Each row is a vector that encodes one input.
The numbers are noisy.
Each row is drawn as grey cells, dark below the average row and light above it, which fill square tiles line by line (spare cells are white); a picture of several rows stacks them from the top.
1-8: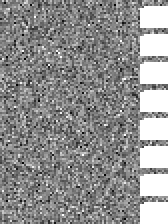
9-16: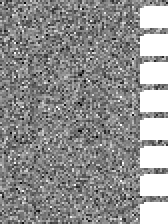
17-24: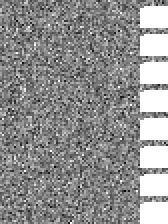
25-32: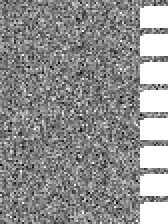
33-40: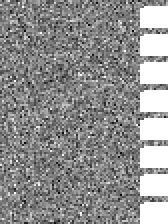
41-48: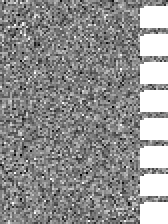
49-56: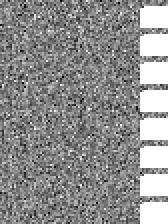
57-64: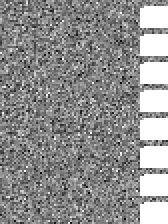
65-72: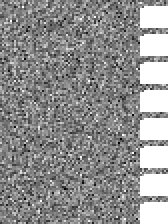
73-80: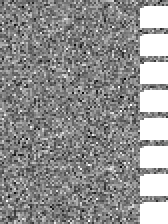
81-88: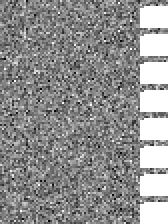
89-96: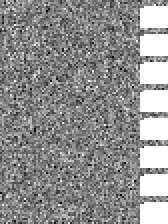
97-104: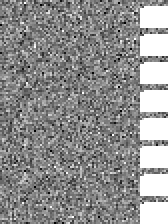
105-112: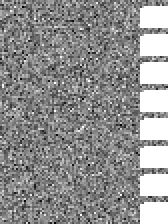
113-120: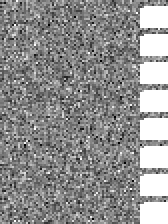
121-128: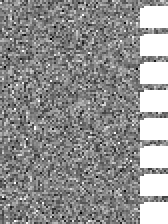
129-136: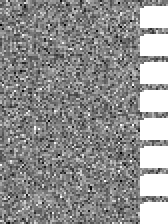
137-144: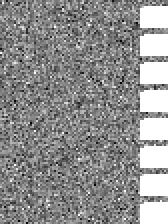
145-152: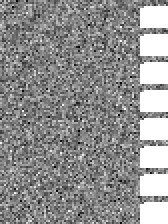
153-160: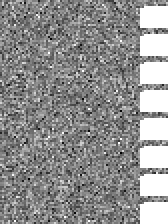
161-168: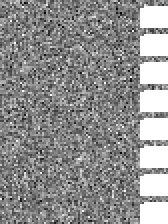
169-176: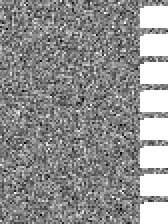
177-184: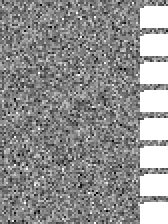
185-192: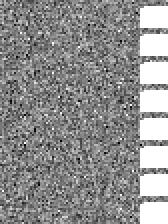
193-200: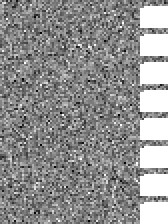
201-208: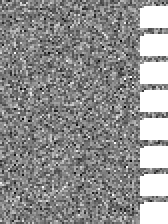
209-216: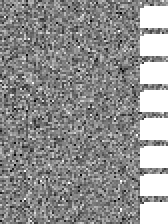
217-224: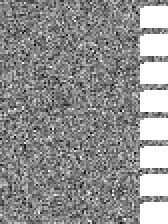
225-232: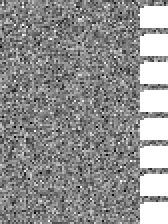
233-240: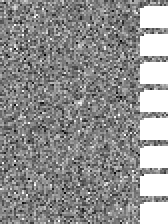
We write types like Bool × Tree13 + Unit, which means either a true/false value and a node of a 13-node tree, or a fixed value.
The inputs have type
Bool × Circle8 × Circle10 × (Line5 + Line6).
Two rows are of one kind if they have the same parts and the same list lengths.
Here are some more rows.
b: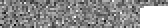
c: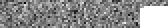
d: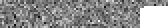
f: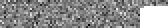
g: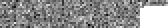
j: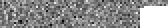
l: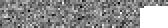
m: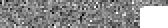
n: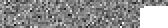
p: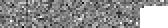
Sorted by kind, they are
b, f, g, j, m, p
c, d, l, n

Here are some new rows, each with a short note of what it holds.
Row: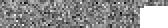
a point on an 8-point circle, a point on a 10-point circle, a point on a 5-point line and a true/false value
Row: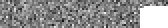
a point on an 8-point circle, a point on a 10-point circle, a point on a 6-point line and a true/false value
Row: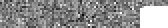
a point on an 8-point circle, a point on a 10-point circle, a point on a 6-point line and a true/false value
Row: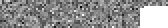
a point on an 8-point circle, a point on a 10-point circle, a point on a 5-point line and a true/false value
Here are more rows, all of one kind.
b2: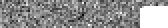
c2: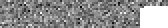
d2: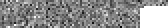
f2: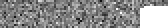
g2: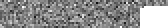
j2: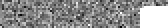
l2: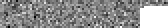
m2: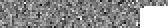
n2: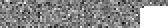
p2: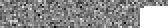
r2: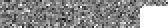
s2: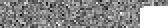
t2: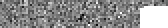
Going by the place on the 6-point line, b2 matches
c2, g2 and n2.
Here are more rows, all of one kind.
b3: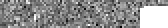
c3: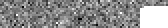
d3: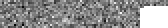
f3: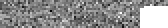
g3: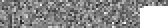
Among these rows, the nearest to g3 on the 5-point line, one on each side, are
b3 and f3.
